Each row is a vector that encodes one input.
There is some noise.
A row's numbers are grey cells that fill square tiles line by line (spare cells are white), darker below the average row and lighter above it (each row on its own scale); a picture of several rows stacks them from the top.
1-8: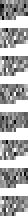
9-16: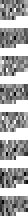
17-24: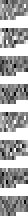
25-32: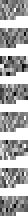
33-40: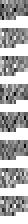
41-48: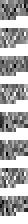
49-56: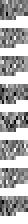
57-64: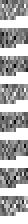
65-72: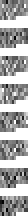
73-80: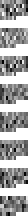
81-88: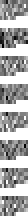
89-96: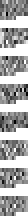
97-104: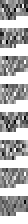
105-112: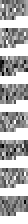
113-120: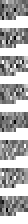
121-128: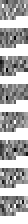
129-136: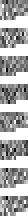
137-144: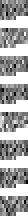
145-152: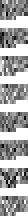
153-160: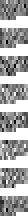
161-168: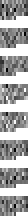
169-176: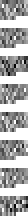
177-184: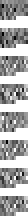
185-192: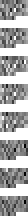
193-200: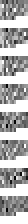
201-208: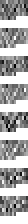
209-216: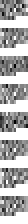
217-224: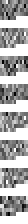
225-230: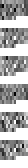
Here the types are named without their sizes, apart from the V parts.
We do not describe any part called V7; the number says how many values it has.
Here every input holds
a list of items, each a true/false value and a value of V7.
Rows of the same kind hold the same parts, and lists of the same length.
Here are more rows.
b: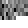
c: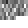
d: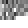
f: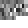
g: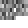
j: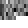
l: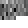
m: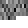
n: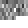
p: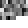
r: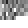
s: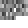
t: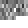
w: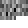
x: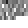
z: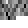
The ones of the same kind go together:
b, j, l, m, w, z
c, d, f, g, n, r, s, t, x
p

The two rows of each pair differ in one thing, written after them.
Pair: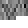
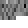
the value of V7 in item 1 of the list
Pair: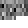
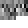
the true/false value in item 1 of the list
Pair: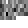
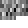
the value of V7 in item 2 of the list
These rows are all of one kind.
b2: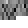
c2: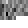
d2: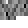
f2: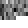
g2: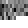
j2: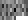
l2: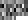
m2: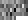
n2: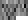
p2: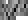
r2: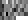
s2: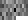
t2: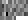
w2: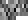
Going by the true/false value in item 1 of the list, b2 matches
d2, n2, p2 and w2.
